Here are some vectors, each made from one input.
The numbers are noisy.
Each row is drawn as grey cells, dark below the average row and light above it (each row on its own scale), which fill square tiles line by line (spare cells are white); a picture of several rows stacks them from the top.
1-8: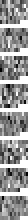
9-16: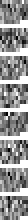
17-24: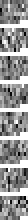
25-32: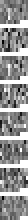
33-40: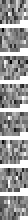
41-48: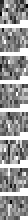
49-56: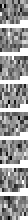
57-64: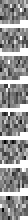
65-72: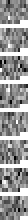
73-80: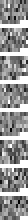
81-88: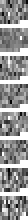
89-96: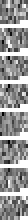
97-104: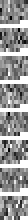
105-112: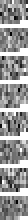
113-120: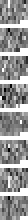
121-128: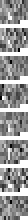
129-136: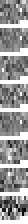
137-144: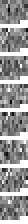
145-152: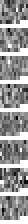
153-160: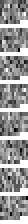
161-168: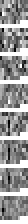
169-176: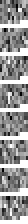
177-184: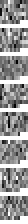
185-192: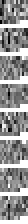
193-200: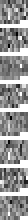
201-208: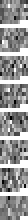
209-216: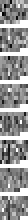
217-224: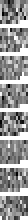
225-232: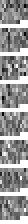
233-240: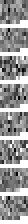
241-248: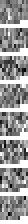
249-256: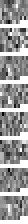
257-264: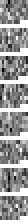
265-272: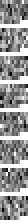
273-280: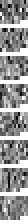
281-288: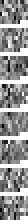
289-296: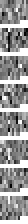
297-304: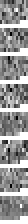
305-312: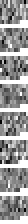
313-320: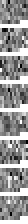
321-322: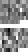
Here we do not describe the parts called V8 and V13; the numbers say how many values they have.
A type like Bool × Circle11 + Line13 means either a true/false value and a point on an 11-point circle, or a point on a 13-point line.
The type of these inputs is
(Line6 + Tree7) × Tree10 × V8 + V13.
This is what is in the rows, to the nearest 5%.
About 80% of them hold a node of a 10-node tree and a value of V8, together with either a point on a 6-point line, or a node of a 7-node tree. The rest hold a value of V13.
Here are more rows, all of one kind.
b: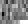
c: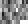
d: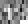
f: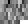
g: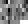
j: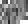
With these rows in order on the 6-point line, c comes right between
b and d.
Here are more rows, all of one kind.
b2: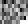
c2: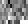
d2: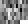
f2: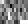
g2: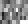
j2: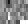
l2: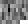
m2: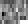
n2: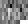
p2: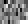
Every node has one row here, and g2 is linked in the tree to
d2.
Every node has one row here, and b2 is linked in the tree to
d2, l2 and p2.
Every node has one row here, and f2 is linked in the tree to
p2.
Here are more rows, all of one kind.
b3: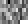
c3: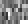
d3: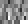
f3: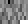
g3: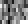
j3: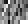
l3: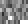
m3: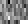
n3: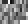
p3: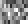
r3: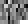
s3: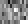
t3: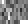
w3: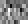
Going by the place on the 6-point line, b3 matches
f3, m3, p3 and s3.
